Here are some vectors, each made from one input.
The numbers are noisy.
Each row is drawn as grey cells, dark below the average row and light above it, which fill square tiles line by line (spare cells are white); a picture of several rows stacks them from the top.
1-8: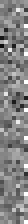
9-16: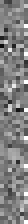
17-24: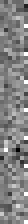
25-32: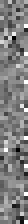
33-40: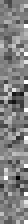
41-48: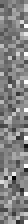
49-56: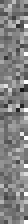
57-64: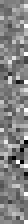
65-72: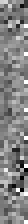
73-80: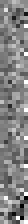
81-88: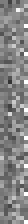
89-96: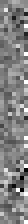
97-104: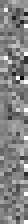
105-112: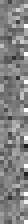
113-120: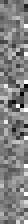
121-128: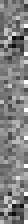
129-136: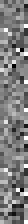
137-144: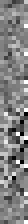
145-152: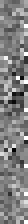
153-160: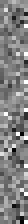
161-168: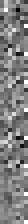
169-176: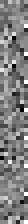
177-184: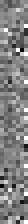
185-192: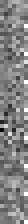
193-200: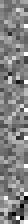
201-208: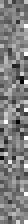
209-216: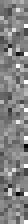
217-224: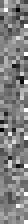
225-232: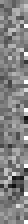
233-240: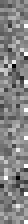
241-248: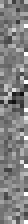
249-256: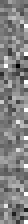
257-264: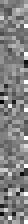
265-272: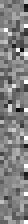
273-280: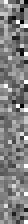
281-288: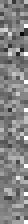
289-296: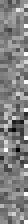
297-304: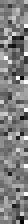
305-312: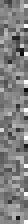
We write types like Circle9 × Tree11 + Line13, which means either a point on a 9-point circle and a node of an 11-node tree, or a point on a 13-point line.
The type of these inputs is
Bool × Bool × Bool × Bool × Tree9 + Circle10 + Unit.
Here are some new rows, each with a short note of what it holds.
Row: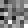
a fixed value
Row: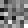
a fixed value
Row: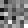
a fixed value
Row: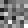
a fixed value
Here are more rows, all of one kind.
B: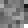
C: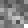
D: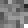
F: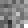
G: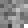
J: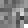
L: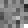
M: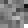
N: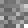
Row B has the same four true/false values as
D, L and M.
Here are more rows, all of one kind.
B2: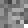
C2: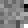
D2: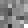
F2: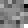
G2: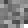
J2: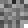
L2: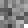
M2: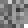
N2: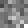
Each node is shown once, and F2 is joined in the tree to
C2 and L2.
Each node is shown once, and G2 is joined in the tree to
L2 and M2.
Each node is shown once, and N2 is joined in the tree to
B2.
